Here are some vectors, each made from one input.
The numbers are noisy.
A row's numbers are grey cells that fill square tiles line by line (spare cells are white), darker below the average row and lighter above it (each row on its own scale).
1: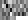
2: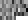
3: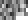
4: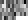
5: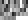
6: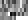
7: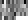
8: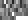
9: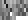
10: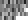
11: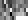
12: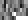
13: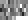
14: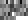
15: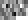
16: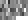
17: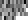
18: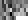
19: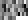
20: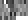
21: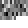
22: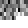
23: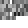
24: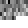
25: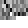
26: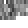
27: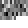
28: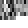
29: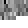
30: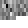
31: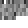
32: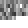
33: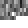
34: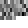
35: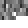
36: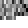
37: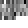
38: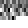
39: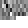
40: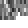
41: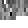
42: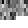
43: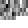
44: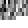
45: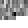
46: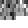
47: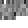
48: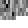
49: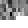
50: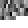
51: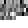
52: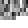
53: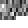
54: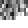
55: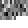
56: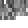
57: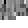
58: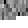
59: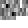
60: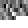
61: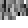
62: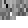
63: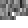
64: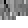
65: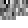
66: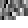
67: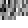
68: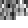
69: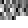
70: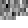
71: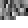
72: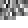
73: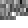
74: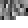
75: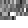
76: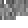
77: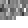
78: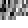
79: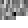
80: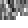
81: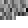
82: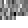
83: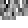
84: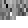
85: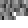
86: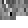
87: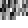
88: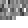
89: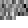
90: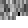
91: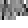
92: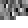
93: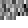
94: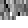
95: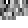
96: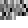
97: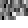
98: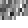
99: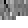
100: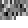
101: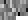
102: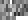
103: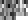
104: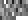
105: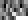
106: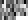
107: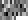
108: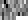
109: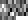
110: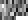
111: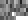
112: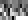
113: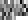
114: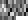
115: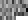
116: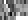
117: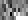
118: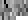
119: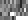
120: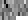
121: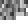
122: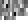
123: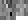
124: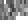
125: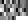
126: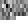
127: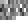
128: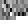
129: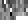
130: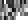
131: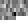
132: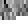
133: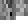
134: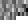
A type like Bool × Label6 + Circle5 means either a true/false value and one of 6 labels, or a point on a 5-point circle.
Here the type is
Bool × Bool × Bool × Bool × Circle14 + Unit.
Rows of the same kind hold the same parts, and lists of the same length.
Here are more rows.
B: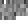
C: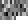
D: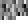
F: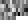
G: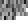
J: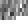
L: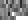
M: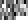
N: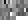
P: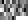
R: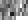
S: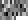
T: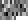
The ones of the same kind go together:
B, D, F, G, J, L, M, N, P, R
C, S, T

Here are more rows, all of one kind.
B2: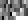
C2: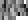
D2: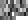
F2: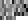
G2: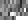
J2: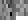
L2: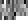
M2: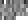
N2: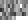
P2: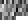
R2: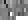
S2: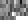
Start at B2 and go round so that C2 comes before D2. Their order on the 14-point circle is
B2, S2, G2, R2, C2, M2, F2, P2, L2, J2, D2, N2.
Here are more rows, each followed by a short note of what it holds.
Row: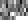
a point on a 14-point circle and four true/false values
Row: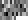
a fixed value
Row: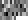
a fixed value
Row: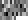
a fixed value
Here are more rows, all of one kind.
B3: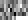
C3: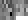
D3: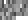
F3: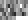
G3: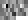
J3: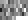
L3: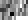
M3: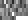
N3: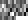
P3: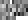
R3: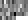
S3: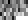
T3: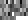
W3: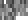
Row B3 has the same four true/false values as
D3, F3, J3 and R3.
